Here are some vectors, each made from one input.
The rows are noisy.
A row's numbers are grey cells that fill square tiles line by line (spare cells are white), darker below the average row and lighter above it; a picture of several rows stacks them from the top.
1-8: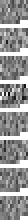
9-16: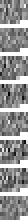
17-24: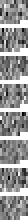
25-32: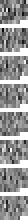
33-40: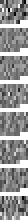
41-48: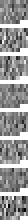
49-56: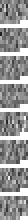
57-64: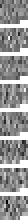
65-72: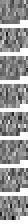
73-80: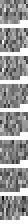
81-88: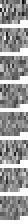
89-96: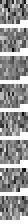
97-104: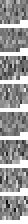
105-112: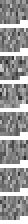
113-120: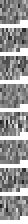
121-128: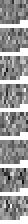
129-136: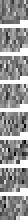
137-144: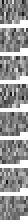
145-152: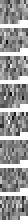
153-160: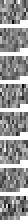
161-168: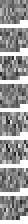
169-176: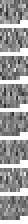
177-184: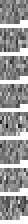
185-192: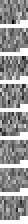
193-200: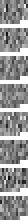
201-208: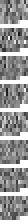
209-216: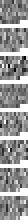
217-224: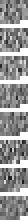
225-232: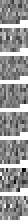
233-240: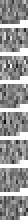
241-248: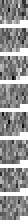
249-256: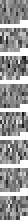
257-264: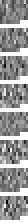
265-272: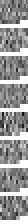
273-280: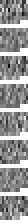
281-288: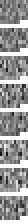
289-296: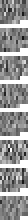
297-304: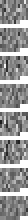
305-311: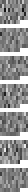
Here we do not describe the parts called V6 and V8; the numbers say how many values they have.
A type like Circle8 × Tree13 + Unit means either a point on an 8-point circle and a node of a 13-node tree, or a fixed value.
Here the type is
Line7 + List2(Line9) + V6 × V8.
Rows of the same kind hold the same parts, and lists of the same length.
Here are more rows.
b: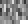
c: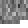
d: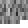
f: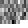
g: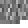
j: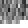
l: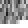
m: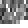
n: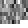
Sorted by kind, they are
b, l
c, m
d, g
f, n
j

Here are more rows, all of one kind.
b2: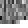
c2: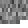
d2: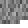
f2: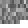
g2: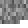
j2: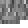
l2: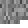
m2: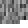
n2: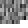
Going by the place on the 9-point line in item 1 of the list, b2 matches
m2 and n2.
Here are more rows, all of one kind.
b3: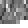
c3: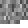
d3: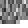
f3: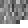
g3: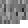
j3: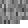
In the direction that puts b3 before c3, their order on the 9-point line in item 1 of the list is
b3, d3, f3, c3, j3, g3.
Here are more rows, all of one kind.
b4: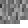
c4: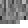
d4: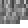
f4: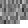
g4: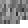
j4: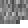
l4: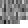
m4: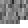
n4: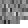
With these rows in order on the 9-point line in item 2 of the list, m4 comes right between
l4 and n4.
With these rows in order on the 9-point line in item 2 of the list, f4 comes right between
c4 and g4.
